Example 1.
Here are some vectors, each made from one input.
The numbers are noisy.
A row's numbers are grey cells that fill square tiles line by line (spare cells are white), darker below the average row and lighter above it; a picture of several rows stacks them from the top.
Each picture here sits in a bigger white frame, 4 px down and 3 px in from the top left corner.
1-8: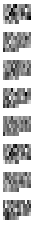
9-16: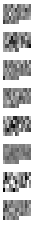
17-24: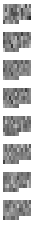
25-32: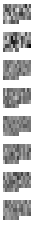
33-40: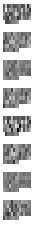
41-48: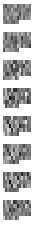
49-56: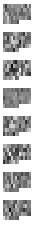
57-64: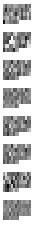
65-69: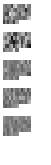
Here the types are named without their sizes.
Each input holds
either a node of a tree, or three true/false values.
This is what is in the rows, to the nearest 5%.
About 30% of them hold a node of a tree. The rest hold three true/false values.
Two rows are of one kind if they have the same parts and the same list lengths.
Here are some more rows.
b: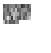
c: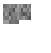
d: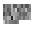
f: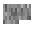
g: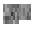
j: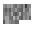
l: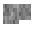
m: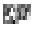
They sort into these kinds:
b, d, j, m
c, f, g, l

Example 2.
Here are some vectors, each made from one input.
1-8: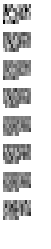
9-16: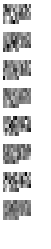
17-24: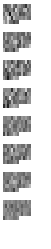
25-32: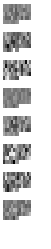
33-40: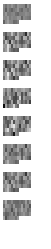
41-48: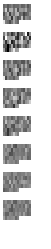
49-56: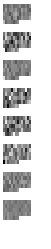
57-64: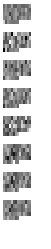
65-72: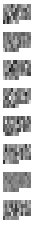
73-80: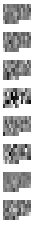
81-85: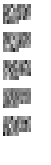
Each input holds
either a fixed value, or a node of an 8-node tree, or three true/false values.
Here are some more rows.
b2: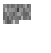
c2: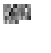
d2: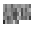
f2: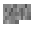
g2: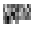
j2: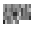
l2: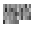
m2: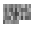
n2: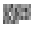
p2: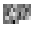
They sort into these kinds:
b2, d2, g2, j2
c2, f2, l2, p2
m2, n2

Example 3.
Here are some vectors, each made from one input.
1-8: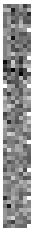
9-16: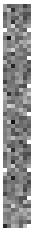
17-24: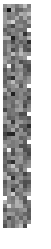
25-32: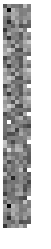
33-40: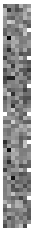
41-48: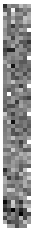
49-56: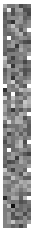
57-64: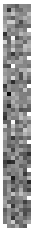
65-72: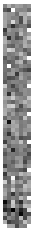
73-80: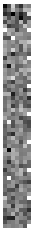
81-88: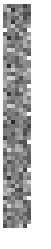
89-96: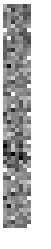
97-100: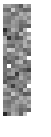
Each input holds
either a fixed value, or one of 8 labels and a true/false value.
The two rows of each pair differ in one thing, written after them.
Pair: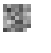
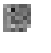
the true/false value
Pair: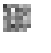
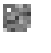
the true/false value
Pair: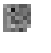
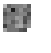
the label
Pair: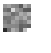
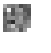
the true/false value
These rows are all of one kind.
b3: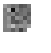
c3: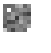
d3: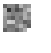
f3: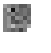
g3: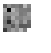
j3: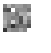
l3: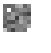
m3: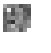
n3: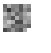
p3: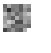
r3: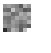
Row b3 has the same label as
f3, n3 and p3.
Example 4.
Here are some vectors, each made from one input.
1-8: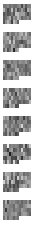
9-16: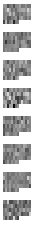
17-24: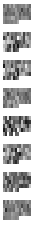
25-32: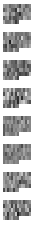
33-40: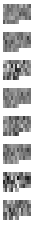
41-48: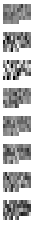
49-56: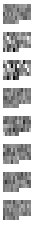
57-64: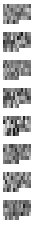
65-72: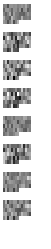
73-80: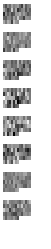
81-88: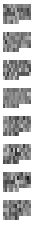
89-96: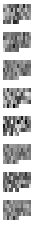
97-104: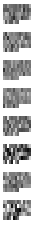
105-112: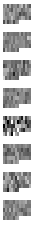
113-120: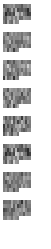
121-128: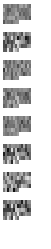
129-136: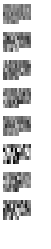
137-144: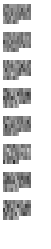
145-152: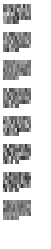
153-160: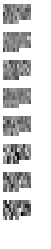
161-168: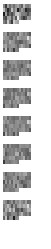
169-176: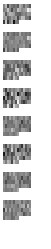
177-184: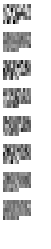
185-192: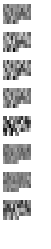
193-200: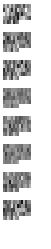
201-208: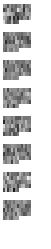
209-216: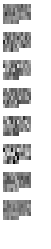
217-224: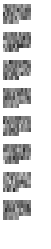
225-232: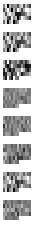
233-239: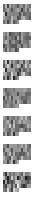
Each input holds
either a point on an 18-point circle, or four true/false values.
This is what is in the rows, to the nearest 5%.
About 35% of them hold a point on an 18-point circle. The rest hold four true/false values.
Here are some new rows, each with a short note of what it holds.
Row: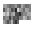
a point on an 18-point circle
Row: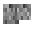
a point on an 18-point circle
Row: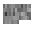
four true/false values
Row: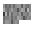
four true/false values
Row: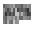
four true/false values
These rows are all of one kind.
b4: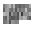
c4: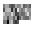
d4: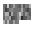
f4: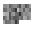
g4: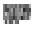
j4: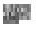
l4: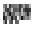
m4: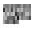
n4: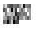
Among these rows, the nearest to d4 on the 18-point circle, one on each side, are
g4 and m4.
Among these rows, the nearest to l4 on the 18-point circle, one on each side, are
f4 and n4.
